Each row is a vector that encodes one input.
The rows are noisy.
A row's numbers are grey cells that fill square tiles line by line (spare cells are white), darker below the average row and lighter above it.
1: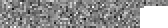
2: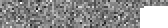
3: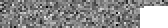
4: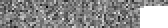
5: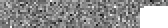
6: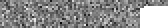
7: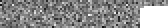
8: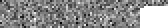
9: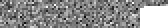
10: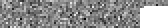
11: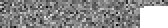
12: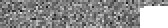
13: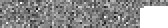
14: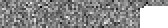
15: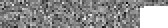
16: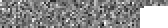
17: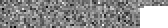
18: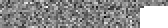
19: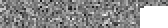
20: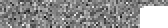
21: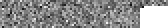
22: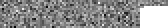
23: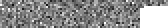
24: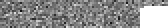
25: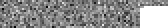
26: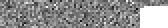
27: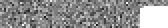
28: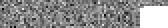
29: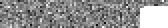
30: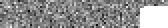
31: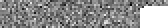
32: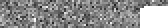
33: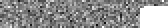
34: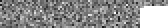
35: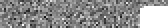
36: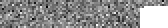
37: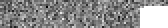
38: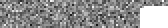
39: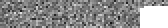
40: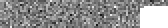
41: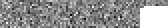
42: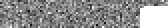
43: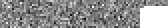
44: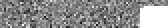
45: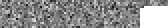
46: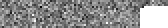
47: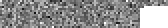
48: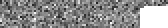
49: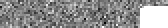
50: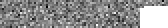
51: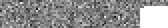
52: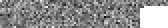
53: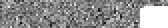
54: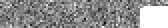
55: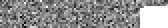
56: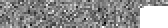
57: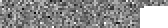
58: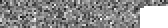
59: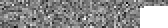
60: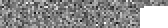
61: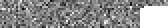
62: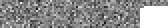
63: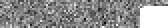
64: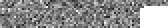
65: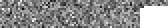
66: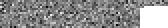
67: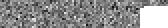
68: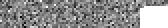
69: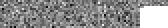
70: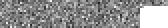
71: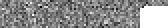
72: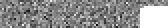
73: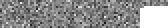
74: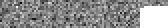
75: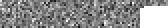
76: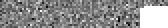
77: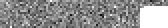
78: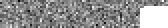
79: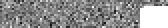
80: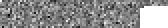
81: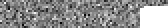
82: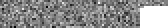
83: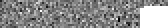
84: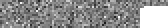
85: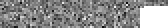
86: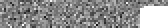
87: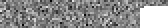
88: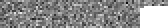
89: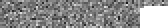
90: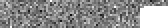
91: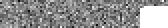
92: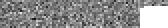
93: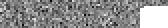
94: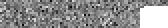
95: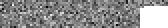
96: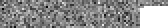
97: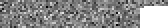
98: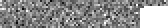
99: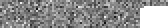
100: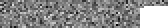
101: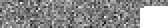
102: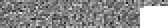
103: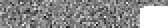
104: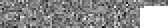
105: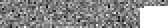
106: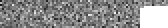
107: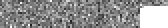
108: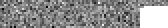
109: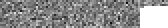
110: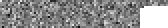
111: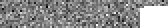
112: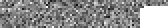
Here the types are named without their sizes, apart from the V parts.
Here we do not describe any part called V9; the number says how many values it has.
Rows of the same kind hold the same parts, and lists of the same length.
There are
2 kinds of row.
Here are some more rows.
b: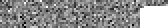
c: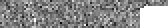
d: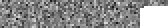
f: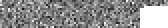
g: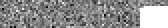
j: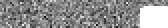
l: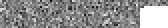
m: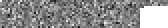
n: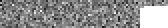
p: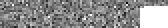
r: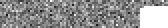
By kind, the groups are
b, c, d, f, l, m
g, j, n, p, r

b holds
a point on each of two lines.
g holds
a true/false value and a value of V9.
